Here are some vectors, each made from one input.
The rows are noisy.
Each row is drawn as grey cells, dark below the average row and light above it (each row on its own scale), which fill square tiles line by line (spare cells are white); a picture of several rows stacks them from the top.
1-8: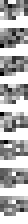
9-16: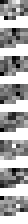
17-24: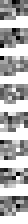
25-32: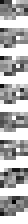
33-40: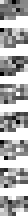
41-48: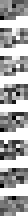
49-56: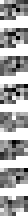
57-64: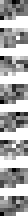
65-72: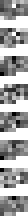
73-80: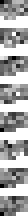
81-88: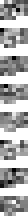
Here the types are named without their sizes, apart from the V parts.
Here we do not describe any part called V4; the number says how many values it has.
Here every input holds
a true/false value, together with either a fixed value, or a label and a value of V4.
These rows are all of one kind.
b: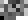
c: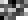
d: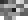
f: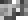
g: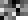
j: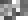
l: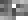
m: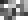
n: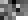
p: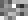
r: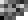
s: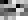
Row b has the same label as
c, g, n and p.
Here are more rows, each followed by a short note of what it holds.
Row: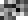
a true/false value
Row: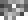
a label, a true/false value and a value of V4
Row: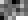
a label, a true/false value and a value of V4
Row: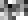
a true/false value
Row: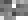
a label, a true/false value and a value of V4
